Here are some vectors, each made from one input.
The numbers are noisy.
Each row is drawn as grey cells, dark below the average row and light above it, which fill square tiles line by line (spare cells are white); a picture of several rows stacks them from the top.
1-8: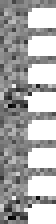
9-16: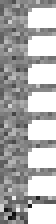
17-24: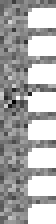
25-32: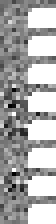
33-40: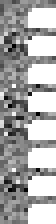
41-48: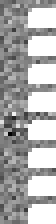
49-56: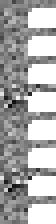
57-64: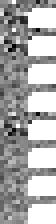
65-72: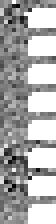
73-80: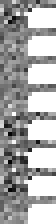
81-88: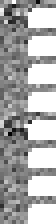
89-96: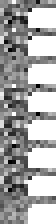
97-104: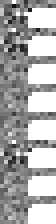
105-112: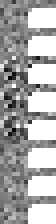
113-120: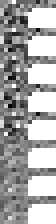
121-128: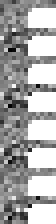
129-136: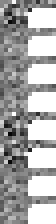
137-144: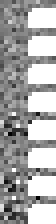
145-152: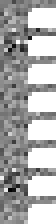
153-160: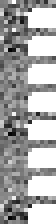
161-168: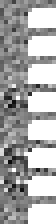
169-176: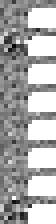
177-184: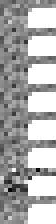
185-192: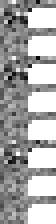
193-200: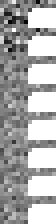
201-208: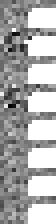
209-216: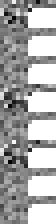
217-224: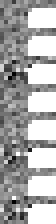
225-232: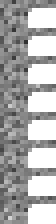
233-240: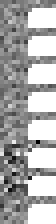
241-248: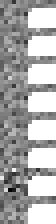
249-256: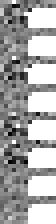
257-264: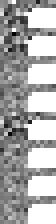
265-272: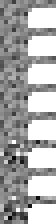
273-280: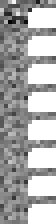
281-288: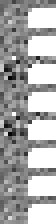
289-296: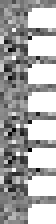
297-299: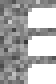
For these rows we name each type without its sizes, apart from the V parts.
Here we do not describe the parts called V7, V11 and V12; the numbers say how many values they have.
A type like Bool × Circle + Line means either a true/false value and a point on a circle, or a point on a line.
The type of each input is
Bool × Bool × Bool × Bool × Label × Label + V7 × V11 × V12.
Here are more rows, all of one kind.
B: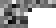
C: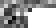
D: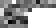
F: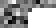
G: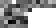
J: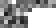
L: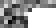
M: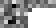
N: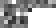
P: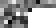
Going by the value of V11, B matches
D and G.
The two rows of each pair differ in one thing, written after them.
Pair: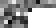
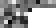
the value of V7
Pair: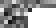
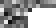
the value of V12
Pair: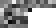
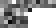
the value of V12
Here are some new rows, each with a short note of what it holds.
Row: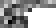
a value of V7, a value of V11 and a value of V12
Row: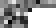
a value of V7, a value of V11 and a value of V12
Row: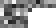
a value of V7, a value of V11 and a value of V12
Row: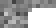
two labels and four true/false values
